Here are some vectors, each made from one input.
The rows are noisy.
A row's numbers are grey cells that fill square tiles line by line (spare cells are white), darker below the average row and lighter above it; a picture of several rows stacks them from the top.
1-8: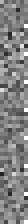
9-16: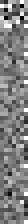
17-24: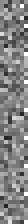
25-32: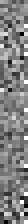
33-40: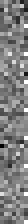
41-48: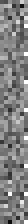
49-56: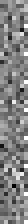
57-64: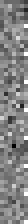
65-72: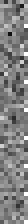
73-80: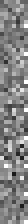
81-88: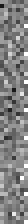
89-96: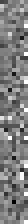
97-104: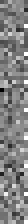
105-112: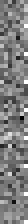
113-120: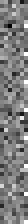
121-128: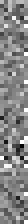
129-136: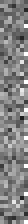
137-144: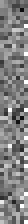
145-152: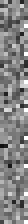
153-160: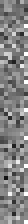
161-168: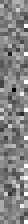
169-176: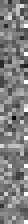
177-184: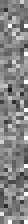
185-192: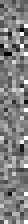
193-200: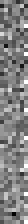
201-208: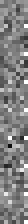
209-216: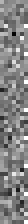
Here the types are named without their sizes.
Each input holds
three labels, together with either a point on a circle, or a fixed value.
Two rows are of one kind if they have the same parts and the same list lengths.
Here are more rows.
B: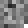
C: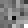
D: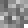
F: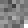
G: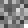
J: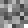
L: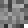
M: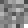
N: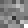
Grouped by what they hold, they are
B, C, J
D, F, G, L, M, N

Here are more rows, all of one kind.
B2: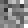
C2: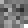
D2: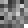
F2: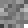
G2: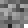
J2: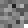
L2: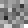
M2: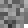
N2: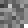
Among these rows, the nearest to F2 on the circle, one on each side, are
D2 and G2.
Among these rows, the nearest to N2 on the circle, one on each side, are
B2 and J2.
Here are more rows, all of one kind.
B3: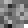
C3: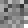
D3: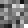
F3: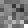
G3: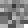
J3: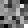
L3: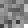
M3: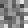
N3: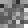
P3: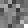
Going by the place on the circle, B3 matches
D3, M3 and N3.
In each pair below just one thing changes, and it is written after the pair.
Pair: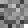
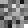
one of the three labels
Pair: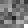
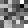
one of the three labels
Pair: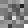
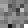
one of the three labels
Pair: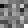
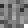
one of the three labels
